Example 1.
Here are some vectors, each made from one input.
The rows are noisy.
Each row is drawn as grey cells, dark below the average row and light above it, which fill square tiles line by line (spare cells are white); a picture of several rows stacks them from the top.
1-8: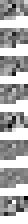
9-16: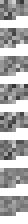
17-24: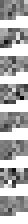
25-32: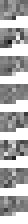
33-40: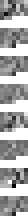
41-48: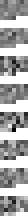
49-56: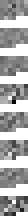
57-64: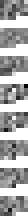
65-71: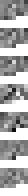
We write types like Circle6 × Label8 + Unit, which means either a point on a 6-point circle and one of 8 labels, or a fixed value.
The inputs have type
Line5.
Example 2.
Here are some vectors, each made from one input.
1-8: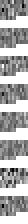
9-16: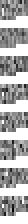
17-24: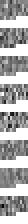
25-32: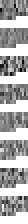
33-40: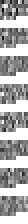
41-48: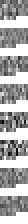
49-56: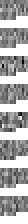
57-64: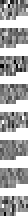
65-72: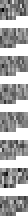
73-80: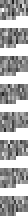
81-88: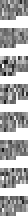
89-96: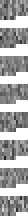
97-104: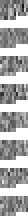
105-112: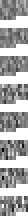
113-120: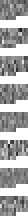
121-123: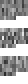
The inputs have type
Tree8.
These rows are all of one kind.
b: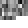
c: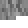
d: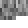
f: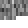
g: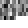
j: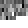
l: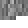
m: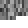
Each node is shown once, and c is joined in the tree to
f.
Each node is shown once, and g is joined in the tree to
d and m.
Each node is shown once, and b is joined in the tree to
j.
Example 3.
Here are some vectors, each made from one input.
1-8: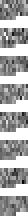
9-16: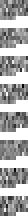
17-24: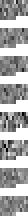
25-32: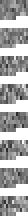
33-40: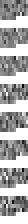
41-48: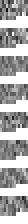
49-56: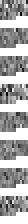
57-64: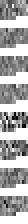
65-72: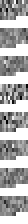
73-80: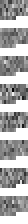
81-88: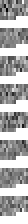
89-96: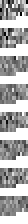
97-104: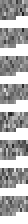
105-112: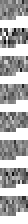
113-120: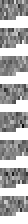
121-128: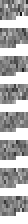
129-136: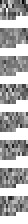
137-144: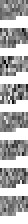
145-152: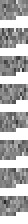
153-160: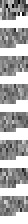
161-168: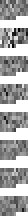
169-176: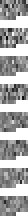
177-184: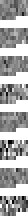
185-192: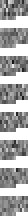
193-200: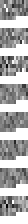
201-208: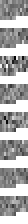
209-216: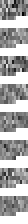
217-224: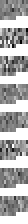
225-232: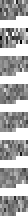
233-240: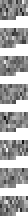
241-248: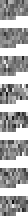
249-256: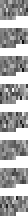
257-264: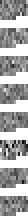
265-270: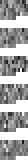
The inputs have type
Bool × Bool × Bool × Bool × Bool + Unit.
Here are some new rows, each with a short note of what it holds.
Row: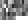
five true/false values
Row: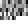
a fixed value
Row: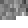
five true/false values
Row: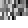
a fixed value
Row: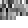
five true/false values
